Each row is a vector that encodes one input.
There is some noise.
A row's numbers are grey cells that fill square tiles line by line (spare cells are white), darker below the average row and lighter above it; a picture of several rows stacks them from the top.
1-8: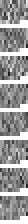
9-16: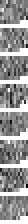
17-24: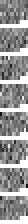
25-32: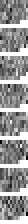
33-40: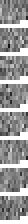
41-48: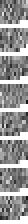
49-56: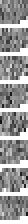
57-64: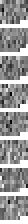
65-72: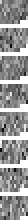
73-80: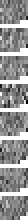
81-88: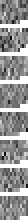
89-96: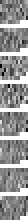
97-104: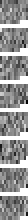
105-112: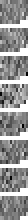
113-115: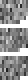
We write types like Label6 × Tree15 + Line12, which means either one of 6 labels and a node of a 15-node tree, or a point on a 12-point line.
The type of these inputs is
Bool × (Line4 + Line7).
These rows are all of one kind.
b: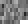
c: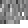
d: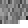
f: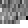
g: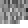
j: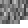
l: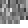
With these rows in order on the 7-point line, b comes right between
f and j.
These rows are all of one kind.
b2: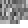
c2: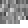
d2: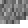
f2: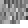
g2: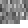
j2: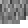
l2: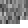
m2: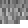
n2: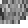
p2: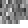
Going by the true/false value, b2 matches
c2, f2, m2 and p2.
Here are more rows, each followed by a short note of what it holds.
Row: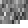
a point on a 7-point line and a true/false value
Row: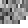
a point on a 4-point line and a true/false value
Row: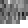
a point on a 4-point line and a true/false value
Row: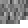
a point on a 7-point line and a true/false value
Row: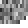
a point on a 4-point line and a true/false value
